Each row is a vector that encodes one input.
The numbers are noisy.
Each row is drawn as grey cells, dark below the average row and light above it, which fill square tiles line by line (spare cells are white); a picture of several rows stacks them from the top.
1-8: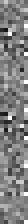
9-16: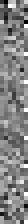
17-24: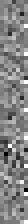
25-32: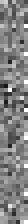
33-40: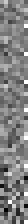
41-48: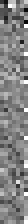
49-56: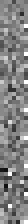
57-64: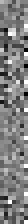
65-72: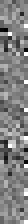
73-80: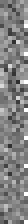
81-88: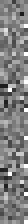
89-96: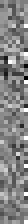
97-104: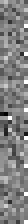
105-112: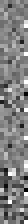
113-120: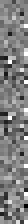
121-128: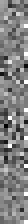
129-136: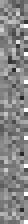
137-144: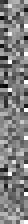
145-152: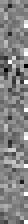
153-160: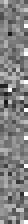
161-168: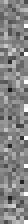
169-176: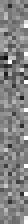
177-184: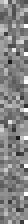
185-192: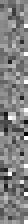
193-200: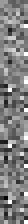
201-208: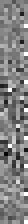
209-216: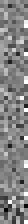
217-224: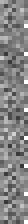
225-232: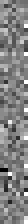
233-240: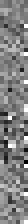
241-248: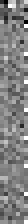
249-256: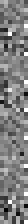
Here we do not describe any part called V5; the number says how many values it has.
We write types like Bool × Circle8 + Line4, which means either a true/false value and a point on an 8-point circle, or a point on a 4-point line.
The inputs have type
Bool × Label12 + V5.
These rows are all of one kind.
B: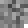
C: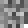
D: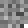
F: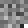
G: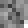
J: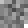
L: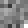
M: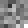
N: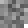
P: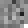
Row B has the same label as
J and N.
